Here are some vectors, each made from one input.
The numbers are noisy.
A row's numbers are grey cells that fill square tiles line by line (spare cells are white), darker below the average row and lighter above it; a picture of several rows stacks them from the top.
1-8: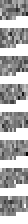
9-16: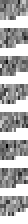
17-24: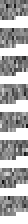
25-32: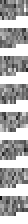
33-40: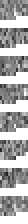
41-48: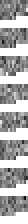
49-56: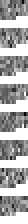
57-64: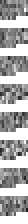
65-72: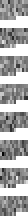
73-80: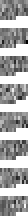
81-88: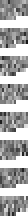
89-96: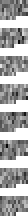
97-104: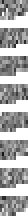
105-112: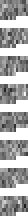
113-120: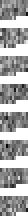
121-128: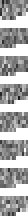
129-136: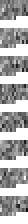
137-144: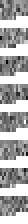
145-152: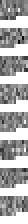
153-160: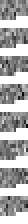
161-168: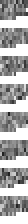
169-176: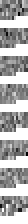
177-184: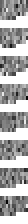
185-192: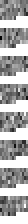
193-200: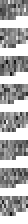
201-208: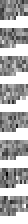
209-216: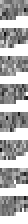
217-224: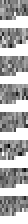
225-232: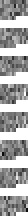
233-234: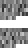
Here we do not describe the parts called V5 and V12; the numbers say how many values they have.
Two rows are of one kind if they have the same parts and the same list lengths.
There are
3 kinds of row.
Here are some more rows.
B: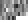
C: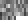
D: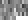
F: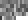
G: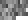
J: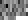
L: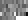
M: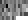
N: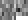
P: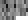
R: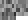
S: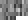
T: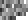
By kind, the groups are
B, T
C, D, F, L, N, R
G, J, M, P, S

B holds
one of 9 labels and a value of V5.
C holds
three true/false values and a value of V12.
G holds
one of 7 labels and a value of V12.
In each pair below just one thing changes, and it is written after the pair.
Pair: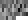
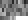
the label
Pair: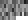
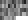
the value of V12
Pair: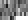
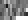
the value of V12
